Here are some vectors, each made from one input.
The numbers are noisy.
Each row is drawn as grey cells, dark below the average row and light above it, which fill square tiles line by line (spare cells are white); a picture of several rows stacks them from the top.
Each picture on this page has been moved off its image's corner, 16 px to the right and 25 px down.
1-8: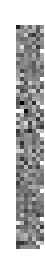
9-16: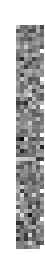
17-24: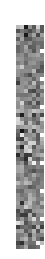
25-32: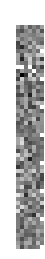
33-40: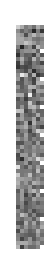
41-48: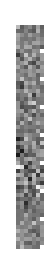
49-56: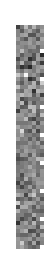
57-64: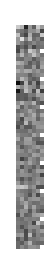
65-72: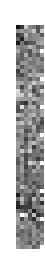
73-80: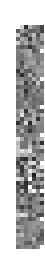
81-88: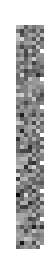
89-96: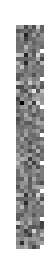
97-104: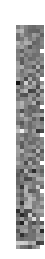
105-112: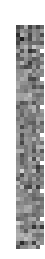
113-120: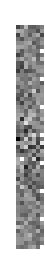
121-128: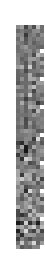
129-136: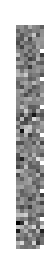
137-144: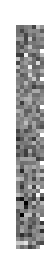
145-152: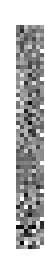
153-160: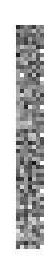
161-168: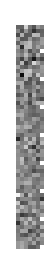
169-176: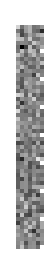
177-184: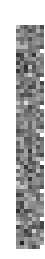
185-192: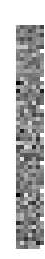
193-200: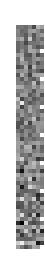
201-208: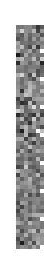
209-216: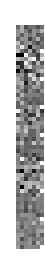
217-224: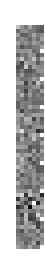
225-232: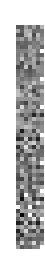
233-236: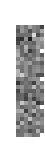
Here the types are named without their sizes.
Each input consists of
a label.
